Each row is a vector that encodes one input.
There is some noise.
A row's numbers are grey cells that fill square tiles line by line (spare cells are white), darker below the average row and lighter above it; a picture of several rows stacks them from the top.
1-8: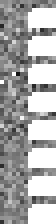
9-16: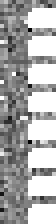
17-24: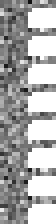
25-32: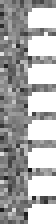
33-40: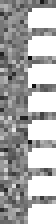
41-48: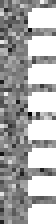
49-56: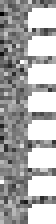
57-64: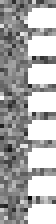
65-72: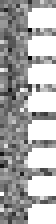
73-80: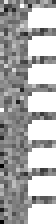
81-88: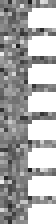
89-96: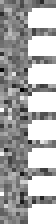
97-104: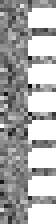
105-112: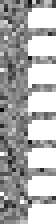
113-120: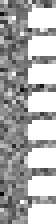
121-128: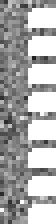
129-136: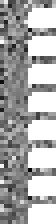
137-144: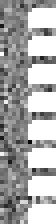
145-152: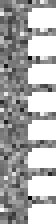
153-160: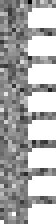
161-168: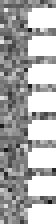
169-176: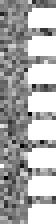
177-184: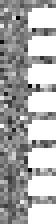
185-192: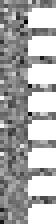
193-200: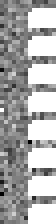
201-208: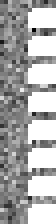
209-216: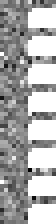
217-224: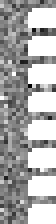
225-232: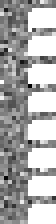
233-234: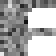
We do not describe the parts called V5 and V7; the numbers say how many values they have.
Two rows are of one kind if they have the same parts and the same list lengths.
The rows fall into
5 kinds.
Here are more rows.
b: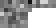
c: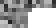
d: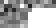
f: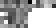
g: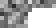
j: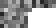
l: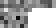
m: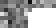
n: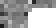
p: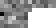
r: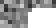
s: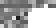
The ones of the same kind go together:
b
c, d, r
f, m
g, j, n, p
l, s

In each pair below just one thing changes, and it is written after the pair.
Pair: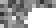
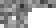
the value of V5
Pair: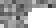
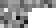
the value of V7
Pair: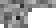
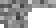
the value of V7
